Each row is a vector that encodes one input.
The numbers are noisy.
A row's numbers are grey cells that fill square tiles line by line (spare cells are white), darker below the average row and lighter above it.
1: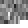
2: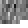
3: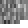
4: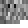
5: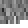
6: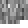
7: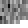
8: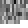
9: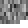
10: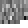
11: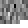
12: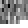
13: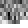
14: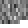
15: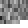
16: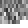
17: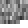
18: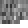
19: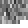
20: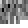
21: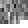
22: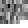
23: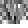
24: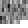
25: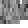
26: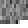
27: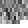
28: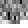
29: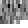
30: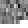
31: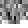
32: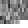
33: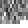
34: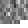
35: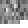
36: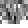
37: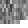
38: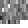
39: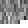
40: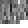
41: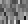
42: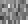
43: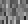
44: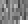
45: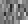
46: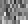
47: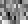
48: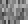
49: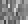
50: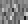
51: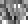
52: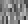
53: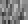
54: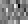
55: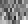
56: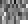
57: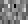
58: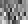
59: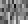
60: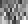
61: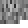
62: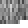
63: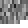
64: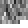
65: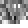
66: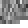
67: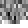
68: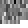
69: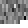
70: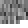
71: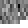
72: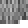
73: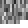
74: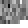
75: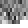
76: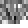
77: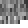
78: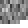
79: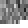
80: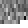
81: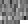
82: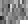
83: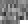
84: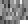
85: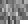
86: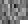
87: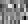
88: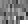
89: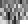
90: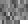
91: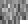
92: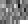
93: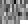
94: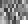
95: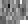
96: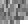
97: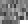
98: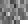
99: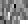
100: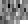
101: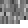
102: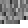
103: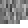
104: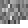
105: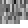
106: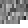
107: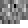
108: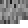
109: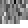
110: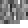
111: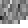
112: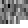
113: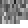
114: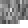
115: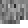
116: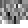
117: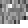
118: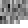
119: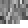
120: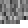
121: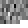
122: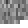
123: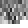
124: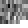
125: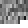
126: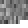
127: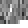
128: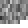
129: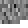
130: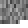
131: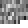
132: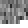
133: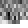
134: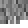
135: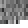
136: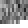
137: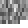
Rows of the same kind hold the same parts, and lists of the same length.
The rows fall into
2 kinds.
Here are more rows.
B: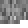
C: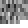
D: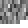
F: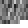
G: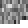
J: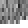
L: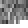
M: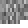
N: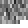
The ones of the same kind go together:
B, C, D, F, G, J, L, M
N

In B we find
a point on a 13-point line and three true/false values.
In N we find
a point on an 8-point line.
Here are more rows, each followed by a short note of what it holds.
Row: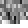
a point on an 8-point line
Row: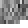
a point on a 13-point line and three true/false values
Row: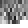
a point on an 8-point line
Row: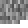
a point on a 13-point line and three true/false values
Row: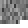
a point on a 13-point line and three true/false values
